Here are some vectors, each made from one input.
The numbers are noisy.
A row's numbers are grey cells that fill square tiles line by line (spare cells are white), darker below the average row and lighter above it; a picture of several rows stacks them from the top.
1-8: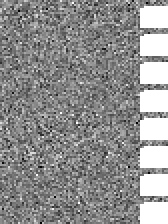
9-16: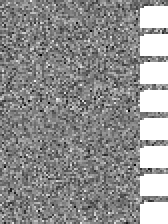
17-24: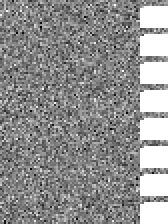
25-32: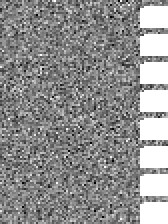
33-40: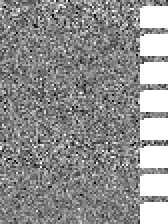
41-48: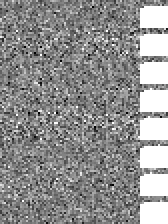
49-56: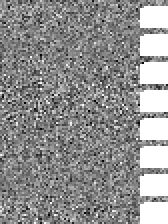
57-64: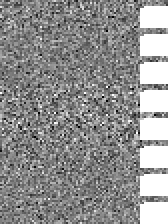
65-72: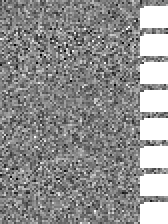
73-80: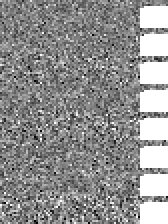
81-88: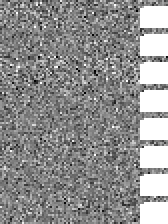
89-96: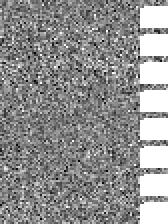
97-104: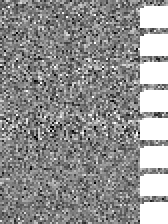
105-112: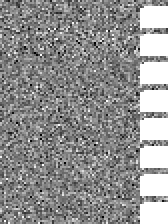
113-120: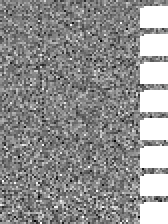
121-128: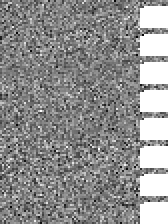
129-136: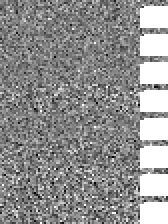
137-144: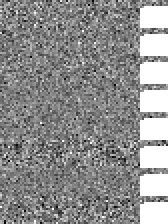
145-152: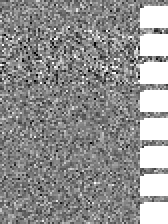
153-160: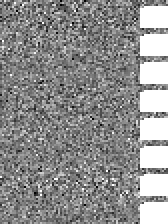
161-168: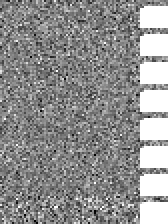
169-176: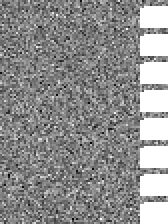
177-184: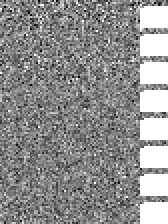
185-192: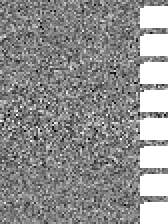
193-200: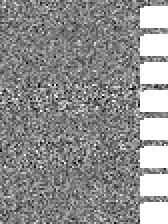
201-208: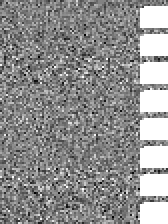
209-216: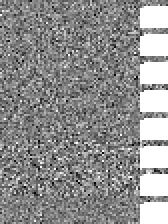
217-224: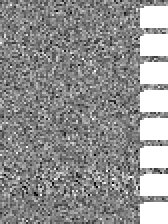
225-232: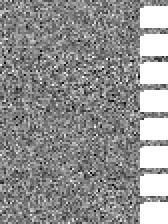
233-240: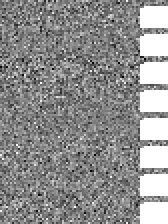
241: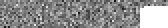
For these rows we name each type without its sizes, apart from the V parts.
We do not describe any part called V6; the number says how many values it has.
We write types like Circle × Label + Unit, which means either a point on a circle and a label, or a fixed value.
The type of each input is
(Circle + V6) × List(Line).
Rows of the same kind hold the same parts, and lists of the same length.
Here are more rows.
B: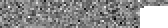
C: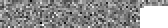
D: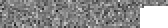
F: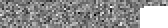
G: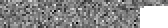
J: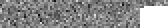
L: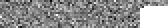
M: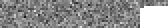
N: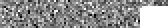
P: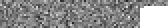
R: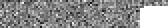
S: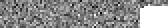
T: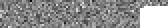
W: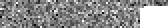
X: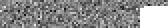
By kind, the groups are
B, S
C, T
D, G, X
F, R
J, M, P
L
N
W

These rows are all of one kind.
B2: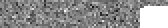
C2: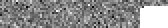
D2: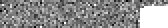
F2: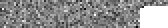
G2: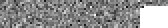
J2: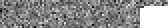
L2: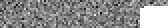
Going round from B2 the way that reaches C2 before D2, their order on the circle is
B2, G2, F2, C2, L2, D2, J2.
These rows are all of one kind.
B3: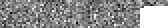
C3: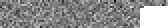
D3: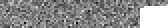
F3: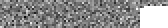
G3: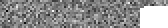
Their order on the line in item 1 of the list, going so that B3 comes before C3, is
B3, C3, G3, D3, F3.
